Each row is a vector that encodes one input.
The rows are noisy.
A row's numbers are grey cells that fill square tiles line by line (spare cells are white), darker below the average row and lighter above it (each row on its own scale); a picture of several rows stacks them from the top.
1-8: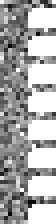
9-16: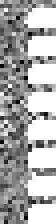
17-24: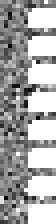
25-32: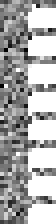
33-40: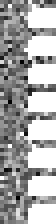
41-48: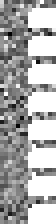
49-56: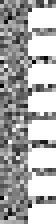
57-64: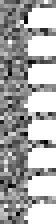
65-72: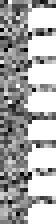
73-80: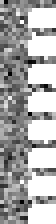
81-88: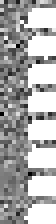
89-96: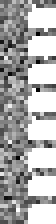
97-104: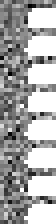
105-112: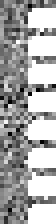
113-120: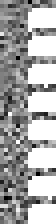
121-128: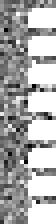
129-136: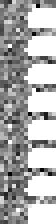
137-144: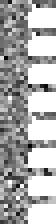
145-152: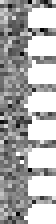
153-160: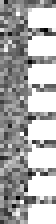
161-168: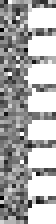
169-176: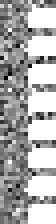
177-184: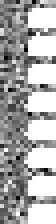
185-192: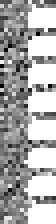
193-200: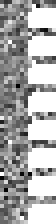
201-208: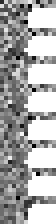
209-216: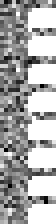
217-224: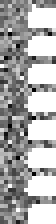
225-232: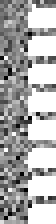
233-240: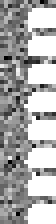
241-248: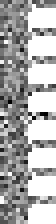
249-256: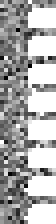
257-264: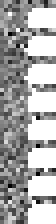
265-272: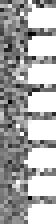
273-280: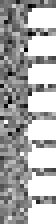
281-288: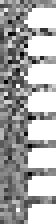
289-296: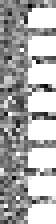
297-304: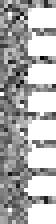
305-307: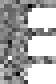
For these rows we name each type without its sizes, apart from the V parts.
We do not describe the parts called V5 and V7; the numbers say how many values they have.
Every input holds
either a value of V5 and a value of V7, or a list of points on a line.
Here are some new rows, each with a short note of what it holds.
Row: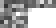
a list of two items
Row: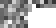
a list of one item
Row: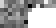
a list of two items
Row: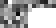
the empty list
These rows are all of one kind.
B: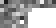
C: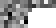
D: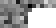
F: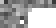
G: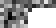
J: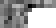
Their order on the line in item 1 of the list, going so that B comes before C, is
F, B, D, J, C, G.
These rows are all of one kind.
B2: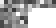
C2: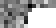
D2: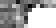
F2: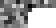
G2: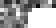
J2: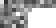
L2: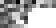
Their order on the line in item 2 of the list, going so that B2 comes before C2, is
J2, B2, C2, L2, F2, D2, G2.
